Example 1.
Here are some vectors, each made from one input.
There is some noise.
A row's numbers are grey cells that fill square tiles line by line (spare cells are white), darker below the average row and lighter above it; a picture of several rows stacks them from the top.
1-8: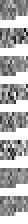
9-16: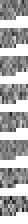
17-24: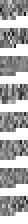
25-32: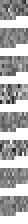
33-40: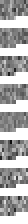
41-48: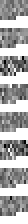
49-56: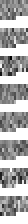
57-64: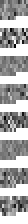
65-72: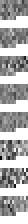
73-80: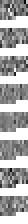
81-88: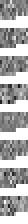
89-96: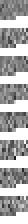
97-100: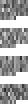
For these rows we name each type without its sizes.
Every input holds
either a label, or three true/false values.
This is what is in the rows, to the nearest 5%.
About 30% of them hold a label. The rest hold three true/false values.
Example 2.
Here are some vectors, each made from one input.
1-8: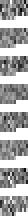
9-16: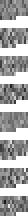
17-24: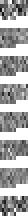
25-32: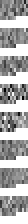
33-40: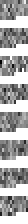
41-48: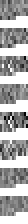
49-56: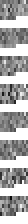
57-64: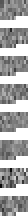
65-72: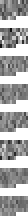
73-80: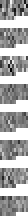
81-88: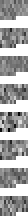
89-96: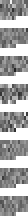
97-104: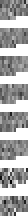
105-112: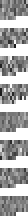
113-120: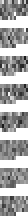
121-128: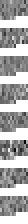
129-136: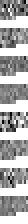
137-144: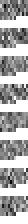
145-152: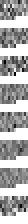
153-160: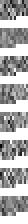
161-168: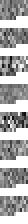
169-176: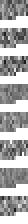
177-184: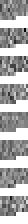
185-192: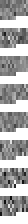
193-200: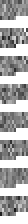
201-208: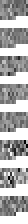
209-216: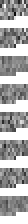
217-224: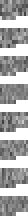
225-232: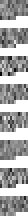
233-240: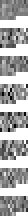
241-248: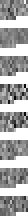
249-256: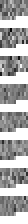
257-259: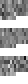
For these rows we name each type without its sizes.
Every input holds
a label, together with either a fixed value, or three true/false values.
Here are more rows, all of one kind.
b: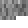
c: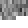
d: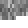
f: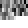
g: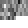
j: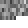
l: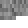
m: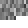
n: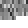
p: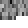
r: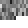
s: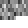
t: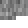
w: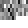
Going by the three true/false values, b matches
g, l, m and t.
